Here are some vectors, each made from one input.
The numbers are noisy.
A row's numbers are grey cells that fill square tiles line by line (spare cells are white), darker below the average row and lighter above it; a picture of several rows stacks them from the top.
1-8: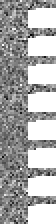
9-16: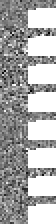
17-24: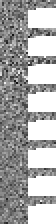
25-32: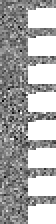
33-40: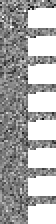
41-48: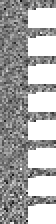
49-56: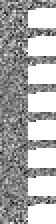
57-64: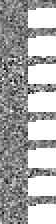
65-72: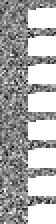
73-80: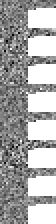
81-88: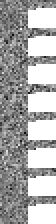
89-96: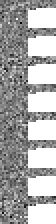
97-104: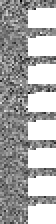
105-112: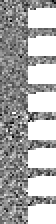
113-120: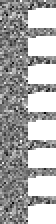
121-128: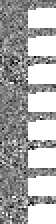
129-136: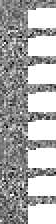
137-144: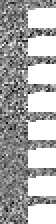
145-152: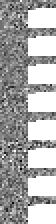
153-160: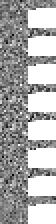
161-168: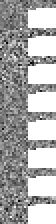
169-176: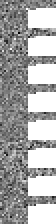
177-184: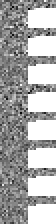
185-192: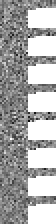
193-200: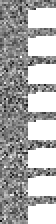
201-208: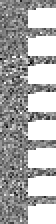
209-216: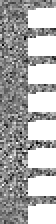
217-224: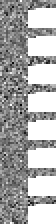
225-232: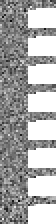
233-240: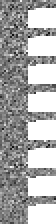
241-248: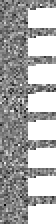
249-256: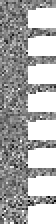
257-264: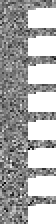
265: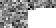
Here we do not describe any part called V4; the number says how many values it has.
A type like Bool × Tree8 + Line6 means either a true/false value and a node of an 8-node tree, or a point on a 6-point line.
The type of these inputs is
Bool × Line5 + Label5 × (Line7 + V4).
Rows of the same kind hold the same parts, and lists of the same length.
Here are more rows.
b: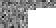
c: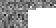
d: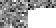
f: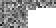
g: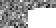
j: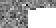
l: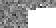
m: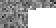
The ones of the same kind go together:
b, c, m
d, g
f, j, l

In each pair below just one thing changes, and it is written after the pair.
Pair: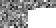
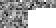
the place on the 5-point line
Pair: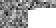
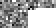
the true/false value
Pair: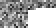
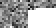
the true/false value
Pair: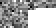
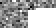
the place on the 5-point line
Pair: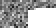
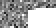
the place on the 5-point line
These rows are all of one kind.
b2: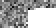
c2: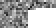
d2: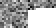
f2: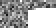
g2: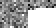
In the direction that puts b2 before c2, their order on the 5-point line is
b2, g2, d2, f2, c2.
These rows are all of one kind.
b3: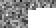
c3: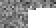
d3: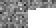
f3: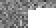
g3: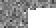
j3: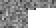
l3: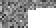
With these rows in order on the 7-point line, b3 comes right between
j3 and l3.
